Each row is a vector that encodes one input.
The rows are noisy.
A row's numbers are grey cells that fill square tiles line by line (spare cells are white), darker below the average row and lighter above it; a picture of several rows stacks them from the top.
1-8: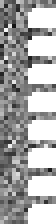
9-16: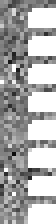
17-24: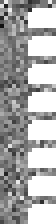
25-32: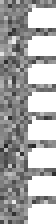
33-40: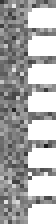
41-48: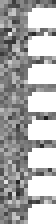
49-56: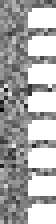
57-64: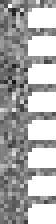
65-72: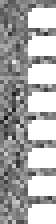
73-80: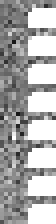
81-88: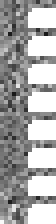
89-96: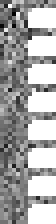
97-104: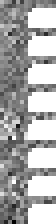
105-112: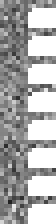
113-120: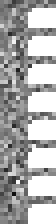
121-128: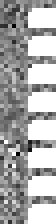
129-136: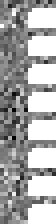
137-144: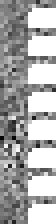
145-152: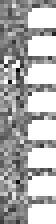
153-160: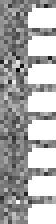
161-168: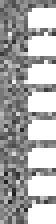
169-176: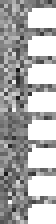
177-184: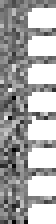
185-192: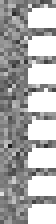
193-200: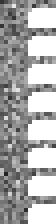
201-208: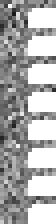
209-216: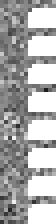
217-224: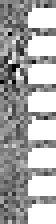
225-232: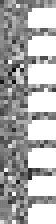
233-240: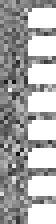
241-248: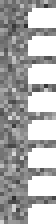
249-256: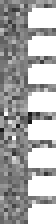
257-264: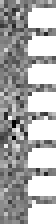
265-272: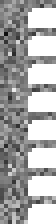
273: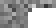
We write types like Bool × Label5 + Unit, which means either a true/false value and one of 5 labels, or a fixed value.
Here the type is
List2(Line6) + Tree16.
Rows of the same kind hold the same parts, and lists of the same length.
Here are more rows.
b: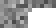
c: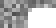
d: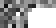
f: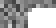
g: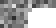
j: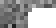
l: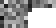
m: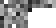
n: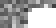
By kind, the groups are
b, c, g, n
d, f
j
l, m

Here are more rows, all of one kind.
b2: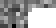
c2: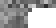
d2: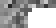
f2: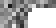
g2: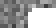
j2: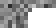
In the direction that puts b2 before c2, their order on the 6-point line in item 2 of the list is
b2, g2, d2, f2, j2, c2.
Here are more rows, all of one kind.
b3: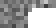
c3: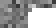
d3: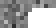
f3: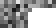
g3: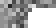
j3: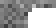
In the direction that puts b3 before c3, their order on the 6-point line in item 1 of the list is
d3, b3, c3, j3, f3, g3.
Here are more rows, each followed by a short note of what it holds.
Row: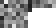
the empty list
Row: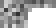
a node of a 16-node tree
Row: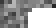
a node of a 16-node tree
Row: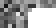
a list of one item
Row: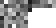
the empty list
